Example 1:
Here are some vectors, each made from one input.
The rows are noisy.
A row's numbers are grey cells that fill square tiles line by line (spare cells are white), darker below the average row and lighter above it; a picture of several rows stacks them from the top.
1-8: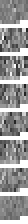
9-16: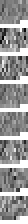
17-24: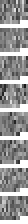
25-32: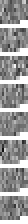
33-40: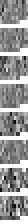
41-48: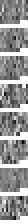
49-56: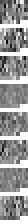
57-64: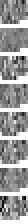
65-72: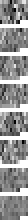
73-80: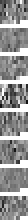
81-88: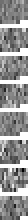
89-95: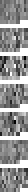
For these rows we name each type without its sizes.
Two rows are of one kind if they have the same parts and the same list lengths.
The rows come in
3 kinds.
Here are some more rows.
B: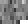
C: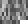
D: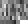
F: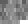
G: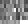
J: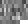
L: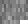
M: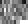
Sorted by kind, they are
B
C, D, J, M
F, G, L

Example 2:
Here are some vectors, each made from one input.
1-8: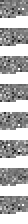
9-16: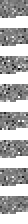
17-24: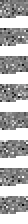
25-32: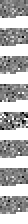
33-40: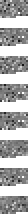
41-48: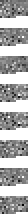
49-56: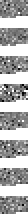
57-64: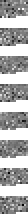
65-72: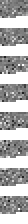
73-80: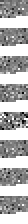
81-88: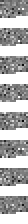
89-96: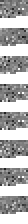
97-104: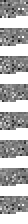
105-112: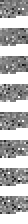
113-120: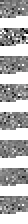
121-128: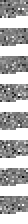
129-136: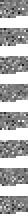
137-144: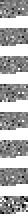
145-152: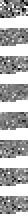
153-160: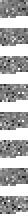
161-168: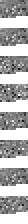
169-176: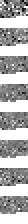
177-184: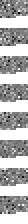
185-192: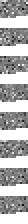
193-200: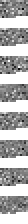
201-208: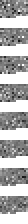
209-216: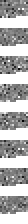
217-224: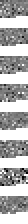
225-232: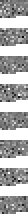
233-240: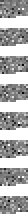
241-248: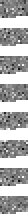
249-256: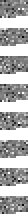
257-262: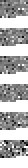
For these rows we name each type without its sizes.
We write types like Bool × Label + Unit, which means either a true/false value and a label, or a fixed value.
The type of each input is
List(Line).
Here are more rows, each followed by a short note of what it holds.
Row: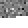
a list of two items
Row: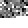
the empty list
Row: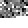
the empty list
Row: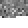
a list of two items
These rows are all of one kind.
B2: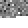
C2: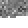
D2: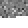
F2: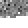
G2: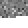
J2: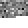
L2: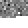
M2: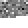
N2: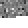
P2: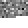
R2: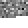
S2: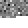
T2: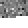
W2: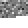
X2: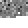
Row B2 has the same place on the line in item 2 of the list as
J2, N2, S2 and T2.
